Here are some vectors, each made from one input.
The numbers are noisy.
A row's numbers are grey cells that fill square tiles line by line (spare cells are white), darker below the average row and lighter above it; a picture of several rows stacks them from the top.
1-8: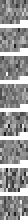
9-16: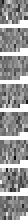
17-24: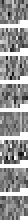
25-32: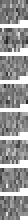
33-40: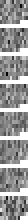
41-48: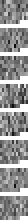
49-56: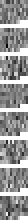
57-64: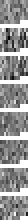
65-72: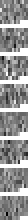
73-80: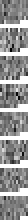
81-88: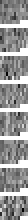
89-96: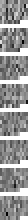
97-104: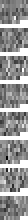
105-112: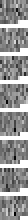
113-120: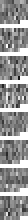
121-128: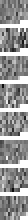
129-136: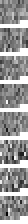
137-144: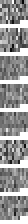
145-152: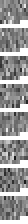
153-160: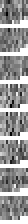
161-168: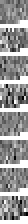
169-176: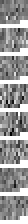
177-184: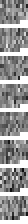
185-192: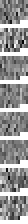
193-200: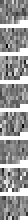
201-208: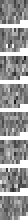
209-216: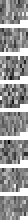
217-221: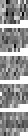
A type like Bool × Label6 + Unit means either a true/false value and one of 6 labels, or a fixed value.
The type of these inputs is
Bool × Circle5 + (Label11 + Tree10) × Tree10.
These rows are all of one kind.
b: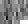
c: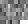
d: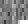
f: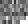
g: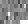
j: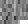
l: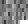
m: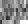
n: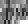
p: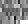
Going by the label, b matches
d, j, l and n.
